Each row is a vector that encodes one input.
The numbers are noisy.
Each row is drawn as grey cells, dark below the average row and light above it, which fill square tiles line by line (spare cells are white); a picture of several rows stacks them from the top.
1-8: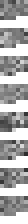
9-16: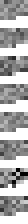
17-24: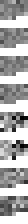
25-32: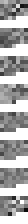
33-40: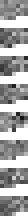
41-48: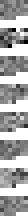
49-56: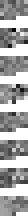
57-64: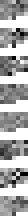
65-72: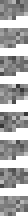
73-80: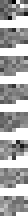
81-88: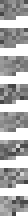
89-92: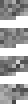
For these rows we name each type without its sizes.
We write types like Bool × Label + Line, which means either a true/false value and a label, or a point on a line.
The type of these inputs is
Circle.
